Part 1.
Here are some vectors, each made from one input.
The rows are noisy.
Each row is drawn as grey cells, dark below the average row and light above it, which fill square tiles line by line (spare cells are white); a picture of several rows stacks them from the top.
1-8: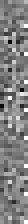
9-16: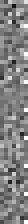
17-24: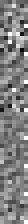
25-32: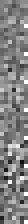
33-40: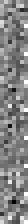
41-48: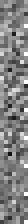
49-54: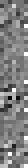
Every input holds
a list of up to two points on a 7-point line.
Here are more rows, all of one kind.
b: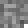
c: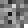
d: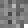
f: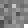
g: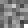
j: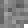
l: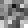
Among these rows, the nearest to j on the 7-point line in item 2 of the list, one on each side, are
d and l.
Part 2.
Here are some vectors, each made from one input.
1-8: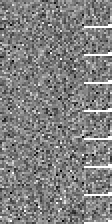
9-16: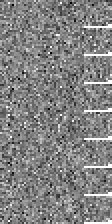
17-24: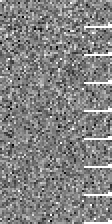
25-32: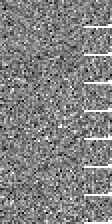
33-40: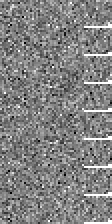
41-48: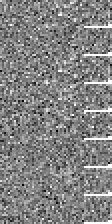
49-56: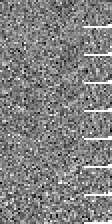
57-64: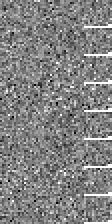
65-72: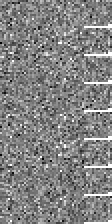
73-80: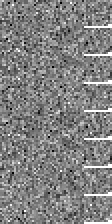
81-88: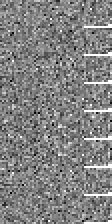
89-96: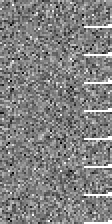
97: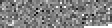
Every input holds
a point on each of two 8-point circles.
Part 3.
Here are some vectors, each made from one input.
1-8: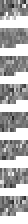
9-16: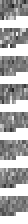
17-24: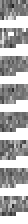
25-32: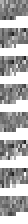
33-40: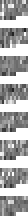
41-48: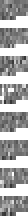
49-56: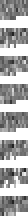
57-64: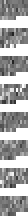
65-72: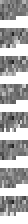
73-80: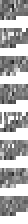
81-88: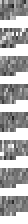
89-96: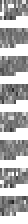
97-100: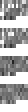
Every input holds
one of 12 labels and a true/false value.
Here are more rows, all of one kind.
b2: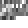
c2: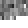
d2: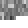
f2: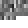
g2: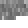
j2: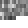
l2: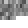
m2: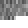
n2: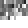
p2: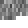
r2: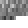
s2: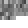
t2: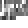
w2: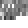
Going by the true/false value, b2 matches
c2, f2, r2 and t2.
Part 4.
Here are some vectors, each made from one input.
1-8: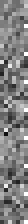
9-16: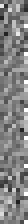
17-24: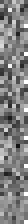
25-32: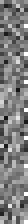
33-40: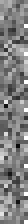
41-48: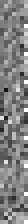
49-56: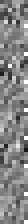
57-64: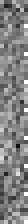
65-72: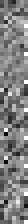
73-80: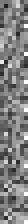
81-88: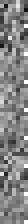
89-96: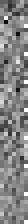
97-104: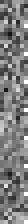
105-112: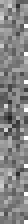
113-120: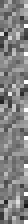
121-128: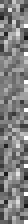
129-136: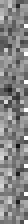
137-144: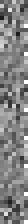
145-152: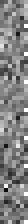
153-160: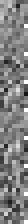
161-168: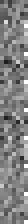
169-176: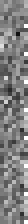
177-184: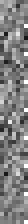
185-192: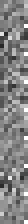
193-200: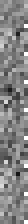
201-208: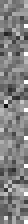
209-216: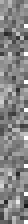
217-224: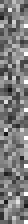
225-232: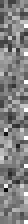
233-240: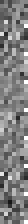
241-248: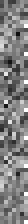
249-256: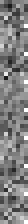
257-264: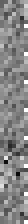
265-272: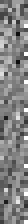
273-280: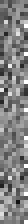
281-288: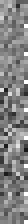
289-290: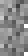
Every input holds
either a point on an 11-point circle, or a point on a 10-point line.
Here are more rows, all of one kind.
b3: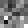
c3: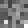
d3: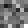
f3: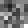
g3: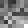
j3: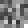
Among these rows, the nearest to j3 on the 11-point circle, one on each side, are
c3 and d3.
